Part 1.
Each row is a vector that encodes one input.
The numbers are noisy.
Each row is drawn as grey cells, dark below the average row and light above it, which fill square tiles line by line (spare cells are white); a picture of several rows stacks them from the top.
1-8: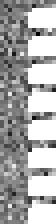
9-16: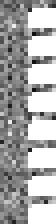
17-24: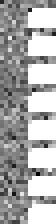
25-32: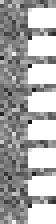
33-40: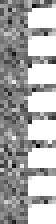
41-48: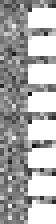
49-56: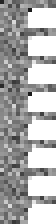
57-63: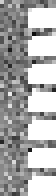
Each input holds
either a fixed value, or three true/false values.
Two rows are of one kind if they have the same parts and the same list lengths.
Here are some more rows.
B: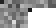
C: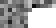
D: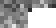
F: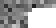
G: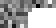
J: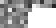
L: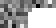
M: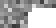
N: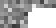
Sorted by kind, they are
B, C, D, F, J, M, N
G, L

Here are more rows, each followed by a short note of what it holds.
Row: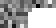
a fixed value
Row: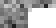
three true/false values
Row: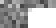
three true/false values
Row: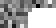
a fixed value
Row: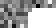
a fixed value
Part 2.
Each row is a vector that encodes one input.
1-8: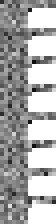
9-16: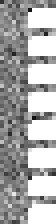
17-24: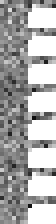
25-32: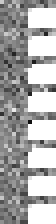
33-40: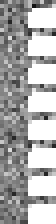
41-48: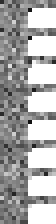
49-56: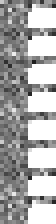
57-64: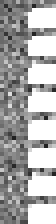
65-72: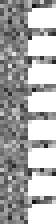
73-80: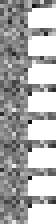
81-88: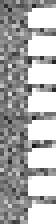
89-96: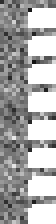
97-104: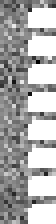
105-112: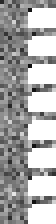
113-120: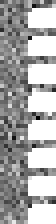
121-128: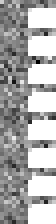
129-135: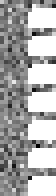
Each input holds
either a fixed value, or three true/false values.
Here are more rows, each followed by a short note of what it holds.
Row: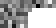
a fixed value
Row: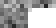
three true/false values
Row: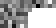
a fixed value
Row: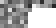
three true/false values
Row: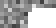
three true/false values
